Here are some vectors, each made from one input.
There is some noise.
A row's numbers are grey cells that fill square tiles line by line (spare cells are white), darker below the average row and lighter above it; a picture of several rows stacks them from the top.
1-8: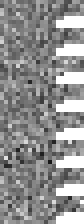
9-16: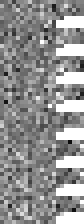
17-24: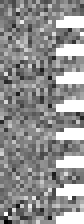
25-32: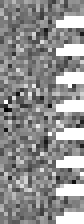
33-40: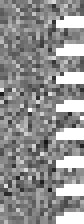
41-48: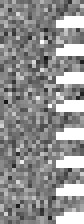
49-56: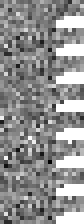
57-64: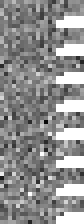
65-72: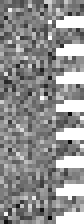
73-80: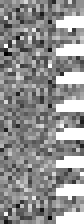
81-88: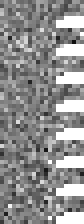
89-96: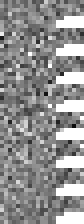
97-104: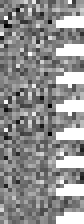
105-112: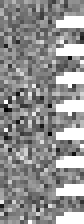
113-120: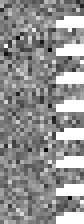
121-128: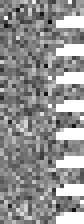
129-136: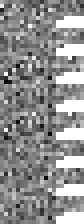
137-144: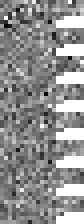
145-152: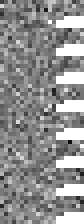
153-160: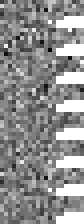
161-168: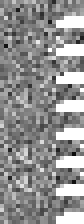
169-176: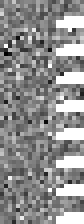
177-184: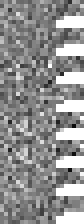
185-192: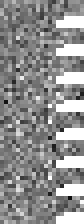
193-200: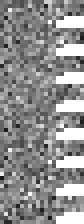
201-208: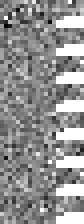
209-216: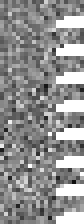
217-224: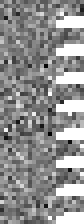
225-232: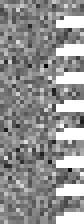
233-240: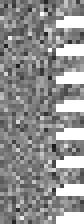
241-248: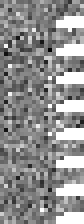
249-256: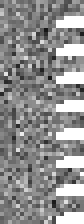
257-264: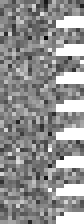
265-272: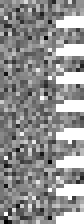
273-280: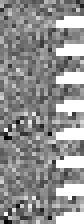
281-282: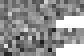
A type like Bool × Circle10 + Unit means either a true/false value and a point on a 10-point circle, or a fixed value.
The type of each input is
Line11 + Tree16.
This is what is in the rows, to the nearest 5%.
About 50% of them hold a point on an 11-point line. The rest hold a node of a 16-node tree.
